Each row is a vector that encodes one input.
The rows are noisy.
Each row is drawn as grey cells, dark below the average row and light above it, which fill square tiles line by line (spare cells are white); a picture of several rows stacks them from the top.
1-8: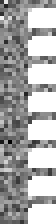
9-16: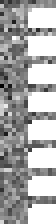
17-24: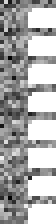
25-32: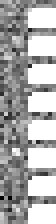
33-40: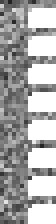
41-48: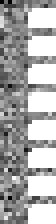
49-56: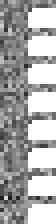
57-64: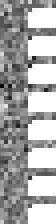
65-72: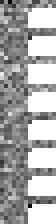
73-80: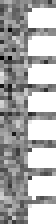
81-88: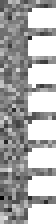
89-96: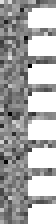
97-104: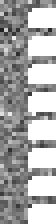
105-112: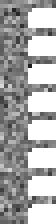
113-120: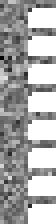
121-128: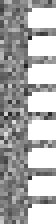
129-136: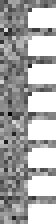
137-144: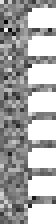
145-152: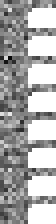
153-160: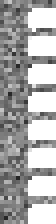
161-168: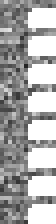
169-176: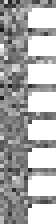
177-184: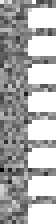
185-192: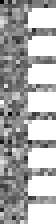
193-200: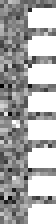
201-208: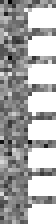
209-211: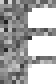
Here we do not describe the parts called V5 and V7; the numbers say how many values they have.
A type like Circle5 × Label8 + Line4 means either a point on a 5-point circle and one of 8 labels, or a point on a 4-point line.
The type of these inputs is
((Bool × Bool × Bool + Unit) × Line6 + V7) × V5.
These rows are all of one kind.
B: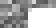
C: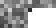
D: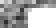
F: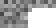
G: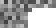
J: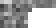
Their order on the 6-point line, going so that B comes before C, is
G, F, B, J, D, C.
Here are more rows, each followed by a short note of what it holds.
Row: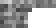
a point on a 6-point line, three true/false values and a value of V5
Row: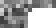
a point on a 6-point line, three true/false values and a value of V5
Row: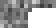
a point on a 6-point line and a value of V5
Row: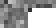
a point on a 6-point line, three true/false values and a value of V5
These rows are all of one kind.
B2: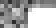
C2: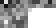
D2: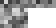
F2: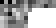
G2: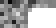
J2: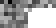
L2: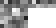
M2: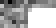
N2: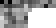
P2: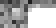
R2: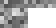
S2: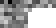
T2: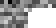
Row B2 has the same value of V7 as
L2 and P2.
